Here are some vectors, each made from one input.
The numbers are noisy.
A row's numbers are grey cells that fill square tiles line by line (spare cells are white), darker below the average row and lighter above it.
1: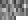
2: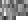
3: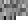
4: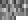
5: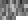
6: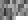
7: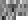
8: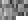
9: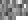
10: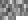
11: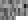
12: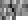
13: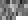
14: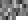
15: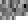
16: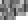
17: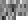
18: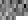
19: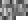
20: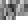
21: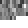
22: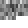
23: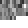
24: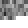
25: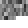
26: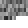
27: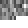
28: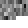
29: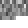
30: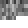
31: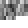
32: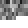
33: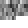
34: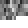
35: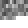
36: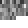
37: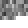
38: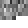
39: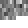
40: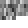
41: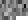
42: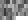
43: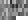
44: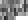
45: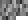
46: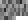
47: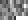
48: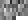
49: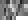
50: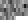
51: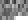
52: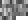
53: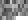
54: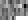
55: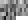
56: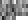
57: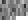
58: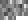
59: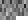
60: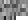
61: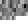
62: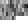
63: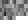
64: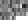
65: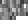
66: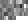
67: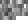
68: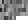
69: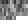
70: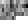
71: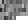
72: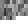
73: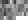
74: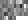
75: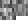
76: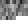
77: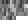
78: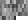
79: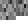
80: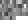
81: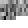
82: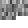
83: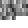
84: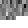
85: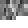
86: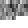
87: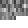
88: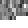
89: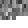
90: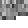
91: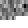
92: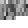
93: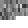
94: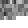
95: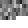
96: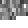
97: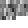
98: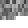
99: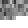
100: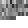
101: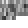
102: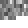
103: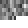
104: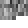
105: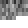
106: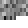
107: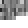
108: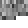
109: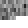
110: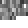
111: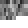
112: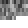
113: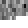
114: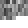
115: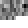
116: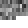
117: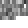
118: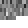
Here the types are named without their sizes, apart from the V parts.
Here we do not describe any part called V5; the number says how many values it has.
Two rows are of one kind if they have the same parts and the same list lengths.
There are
2 kinds of row.
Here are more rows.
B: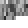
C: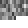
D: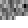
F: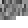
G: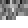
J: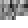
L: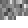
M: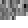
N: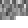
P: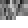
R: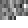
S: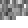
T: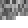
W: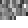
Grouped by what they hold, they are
B, D, F, J, M
C, G, L, N, P, R, S, T, W

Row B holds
a node of a tree and four true/false values.
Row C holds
four true/false values and a value of V5.
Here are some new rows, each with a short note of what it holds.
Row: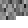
a node of a tree and four true/false values
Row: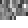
four true/false values and a value of V5
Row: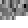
a node of a tree and four true/false values
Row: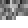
four true/false values and a value of V5
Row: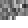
a node of a tree and four true/false values
